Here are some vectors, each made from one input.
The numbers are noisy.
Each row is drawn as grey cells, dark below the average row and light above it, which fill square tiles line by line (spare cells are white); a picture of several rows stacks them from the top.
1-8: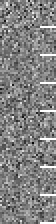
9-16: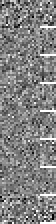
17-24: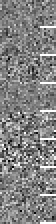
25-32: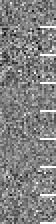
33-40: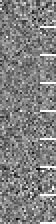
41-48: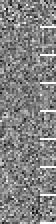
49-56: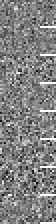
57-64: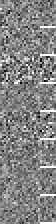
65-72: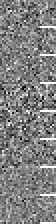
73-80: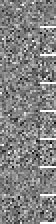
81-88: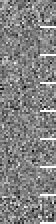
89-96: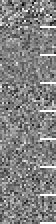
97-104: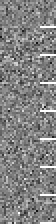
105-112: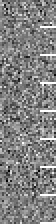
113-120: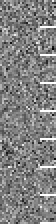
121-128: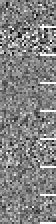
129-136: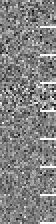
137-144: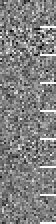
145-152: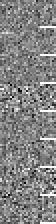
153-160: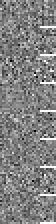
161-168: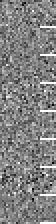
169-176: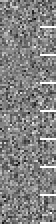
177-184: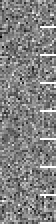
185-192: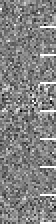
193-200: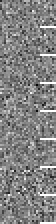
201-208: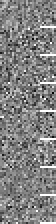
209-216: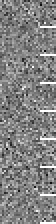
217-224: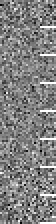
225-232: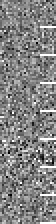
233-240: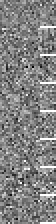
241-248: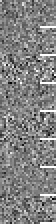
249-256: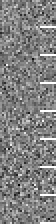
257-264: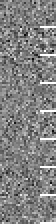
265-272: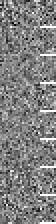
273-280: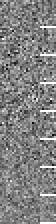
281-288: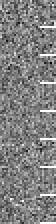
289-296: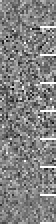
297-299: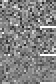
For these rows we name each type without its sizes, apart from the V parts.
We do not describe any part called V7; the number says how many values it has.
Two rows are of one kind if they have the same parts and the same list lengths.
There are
2 kinds of row.
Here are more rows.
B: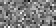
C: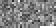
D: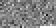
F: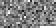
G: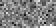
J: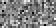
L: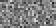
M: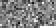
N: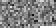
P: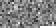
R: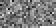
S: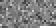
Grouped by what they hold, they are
B, J, N, P
C, D, F, G, L, M, R, S

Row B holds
a node of each of three trees.
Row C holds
a point on a line, a node of a tree, a true/false value and a value of V7.
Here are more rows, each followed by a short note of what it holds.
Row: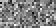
a node of each of three trees
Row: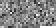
a node of each of three trees
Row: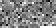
a node of each of three trees
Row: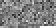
a node of each of three trees
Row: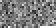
a node of each of three trees
